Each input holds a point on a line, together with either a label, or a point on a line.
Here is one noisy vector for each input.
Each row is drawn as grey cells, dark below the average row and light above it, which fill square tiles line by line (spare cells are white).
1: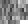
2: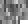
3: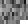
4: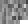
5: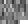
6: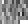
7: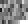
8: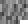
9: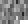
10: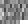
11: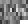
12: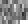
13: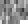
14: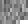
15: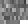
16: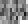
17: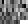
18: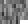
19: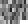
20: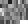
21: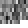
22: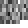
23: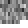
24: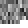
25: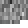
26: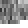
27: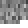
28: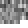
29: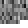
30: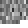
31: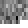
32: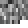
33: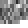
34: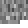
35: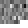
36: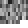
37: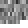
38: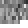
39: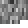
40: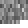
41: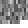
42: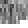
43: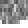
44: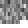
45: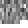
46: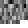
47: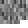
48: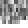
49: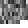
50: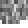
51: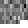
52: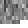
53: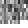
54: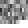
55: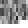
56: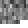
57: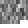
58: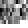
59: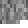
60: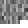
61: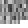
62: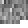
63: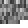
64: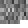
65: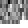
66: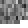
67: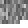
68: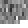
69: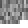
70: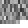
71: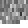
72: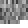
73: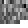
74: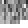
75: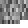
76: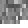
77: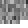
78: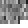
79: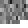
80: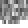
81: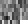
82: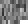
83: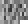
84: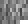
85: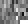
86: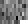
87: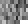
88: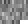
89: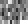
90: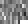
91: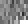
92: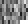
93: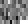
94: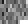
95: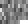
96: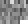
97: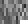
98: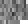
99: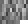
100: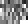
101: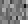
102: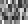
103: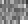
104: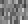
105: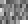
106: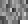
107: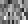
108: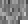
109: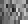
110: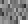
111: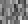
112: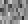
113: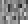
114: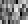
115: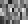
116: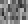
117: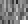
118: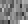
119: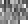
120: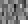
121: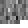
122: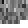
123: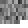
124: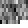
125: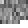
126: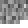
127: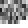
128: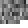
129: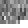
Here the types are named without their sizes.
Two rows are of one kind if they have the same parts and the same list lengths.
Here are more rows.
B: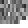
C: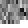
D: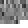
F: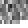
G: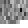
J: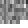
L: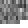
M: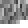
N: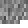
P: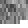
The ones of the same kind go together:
B, D, L
C, F, G, J, M, N, P

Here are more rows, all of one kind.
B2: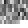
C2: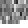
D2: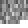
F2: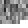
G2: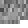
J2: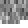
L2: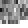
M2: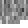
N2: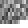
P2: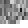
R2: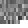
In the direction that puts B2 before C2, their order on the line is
N2, B2, P2, F2, G2, M2, C2, J2, L2, R2, D2.
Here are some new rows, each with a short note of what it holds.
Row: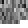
a point on each of two lines
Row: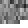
a point on each of two lines
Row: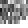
a label and a point on a line
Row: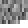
a label and a point on a line
